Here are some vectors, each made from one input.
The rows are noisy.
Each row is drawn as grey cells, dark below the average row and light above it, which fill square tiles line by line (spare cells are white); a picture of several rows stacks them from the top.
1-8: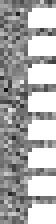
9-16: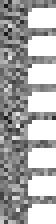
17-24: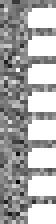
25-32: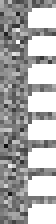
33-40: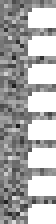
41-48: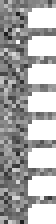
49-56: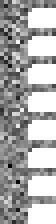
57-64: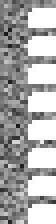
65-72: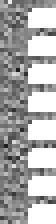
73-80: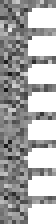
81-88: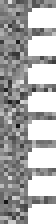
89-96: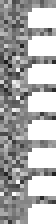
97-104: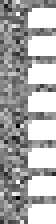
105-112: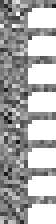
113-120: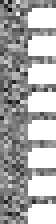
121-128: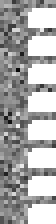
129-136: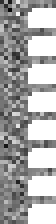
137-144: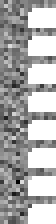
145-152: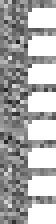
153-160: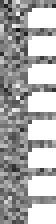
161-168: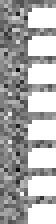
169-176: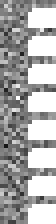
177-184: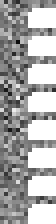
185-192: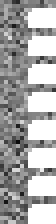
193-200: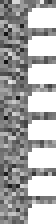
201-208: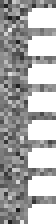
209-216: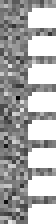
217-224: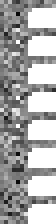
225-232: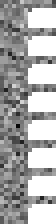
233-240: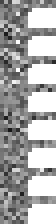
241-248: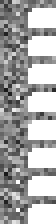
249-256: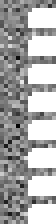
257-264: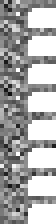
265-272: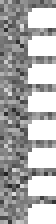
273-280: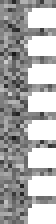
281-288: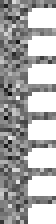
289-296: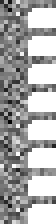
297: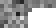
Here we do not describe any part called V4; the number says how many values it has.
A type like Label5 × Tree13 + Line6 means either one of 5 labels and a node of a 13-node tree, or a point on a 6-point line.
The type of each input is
(Bool × Circle9 + V4) × (Tree12 + Unit).
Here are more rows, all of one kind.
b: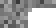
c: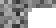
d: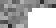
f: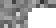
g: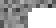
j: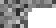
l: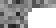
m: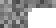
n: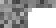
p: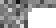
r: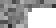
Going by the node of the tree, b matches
d, m, n and r.
